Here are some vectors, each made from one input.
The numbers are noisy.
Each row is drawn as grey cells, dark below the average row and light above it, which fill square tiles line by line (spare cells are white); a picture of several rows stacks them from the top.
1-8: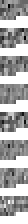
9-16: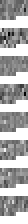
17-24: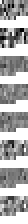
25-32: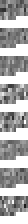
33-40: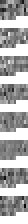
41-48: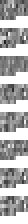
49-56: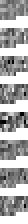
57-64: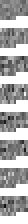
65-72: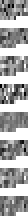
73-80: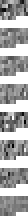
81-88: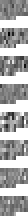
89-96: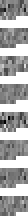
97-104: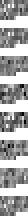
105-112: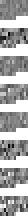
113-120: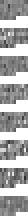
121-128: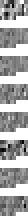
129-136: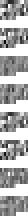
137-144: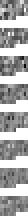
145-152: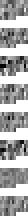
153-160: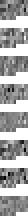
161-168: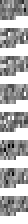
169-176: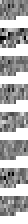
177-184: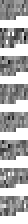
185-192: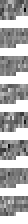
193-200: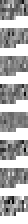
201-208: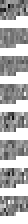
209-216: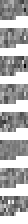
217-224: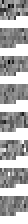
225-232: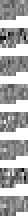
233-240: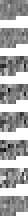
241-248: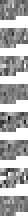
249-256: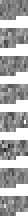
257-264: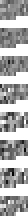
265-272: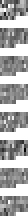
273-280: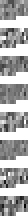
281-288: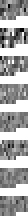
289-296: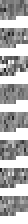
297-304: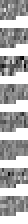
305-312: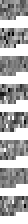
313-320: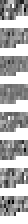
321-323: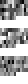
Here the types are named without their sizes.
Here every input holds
three true/false values, together with either a point on a circle, or a fixed value.
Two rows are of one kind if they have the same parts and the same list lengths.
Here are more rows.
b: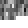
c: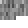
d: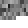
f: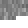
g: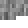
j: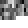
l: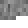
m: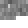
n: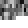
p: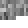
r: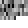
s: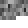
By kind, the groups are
b, f, j, m, n
c, d, g, l, p, r, s

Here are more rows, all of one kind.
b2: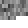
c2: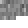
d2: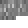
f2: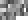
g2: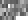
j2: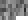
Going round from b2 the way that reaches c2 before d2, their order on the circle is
b2, g2, c2, f2, j2, d2.
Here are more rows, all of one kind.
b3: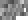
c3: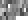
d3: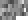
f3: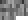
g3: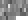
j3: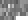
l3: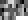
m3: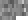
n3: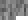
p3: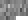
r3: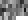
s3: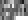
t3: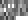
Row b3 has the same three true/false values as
d3, j3, m3 and n3.
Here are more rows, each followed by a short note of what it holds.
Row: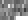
three true/false values
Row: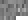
a point on a circle and three true/false values
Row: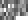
a point on a circle and three true/false values
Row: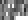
a point on a circle and three true/false values
